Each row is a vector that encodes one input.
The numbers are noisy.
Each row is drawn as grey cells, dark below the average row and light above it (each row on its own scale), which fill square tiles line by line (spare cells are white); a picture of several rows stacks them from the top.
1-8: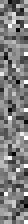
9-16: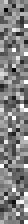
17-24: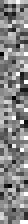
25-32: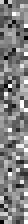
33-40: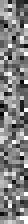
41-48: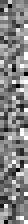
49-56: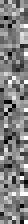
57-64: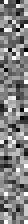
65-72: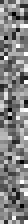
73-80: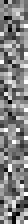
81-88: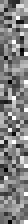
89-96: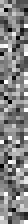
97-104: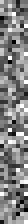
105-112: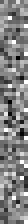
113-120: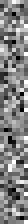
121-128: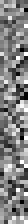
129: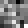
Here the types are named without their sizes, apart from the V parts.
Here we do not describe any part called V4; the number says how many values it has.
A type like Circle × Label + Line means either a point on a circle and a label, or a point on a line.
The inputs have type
Bool × Bool × Bool × V4 × V4 + Line × Line.
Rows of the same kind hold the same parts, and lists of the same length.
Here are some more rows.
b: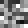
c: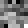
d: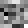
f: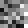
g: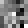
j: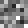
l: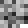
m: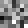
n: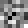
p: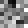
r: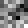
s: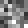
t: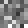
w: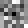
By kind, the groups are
b, c, g, j, m, p, s, t
d, f, l, n, r, w

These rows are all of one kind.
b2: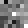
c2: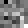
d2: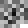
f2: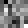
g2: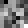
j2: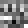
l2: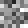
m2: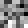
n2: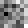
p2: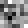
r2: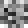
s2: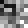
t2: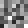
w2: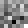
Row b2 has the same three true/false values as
c2, n2 and w2.
